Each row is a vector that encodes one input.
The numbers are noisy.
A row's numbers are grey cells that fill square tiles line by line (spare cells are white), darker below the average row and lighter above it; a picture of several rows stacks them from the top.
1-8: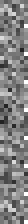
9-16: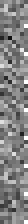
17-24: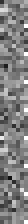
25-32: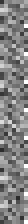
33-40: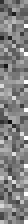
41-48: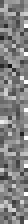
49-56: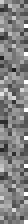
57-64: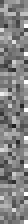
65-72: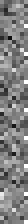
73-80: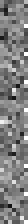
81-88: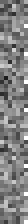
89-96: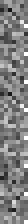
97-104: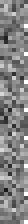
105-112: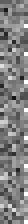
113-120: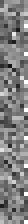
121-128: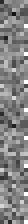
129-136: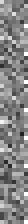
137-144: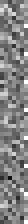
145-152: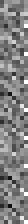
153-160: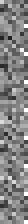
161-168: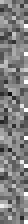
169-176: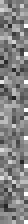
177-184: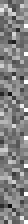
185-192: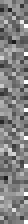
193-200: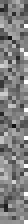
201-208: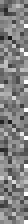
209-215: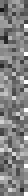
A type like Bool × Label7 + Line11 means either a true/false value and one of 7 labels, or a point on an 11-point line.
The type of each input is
Bool × (Circle16 + Line11).
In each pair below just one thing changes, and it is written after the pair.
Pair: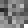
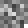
the true/false value
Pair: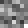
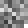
the place on the 16-point circle
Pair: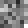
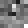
the true/false value
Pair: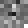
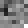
the place on the 16-point circle
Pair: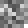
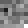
the true/false value
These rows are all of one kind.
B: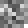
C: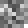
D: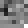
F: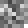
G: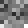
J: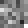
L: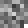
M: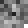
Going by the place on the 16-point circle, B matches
C and F.
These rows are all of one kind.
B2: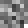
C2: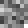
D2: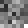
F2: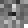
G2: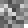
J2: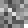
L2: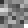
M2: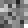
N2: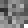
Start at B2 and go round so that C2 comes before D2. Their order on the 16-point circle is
B2, N2, G2, J2, M2, F2, L2, C2, D2.
